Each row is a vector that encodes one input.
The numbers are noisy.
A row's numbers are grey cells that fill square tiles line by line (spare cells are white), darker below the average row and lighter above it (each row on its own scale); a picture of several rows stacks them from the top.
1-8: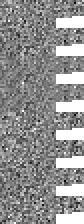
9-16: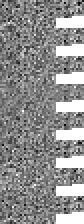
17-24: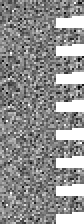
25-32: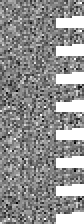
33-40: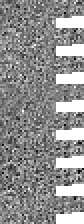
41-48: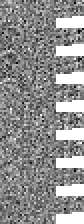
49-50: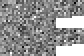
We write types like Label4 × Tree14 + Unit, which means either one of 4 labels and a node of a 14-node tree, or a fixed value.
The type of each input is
Line6 + Line7.
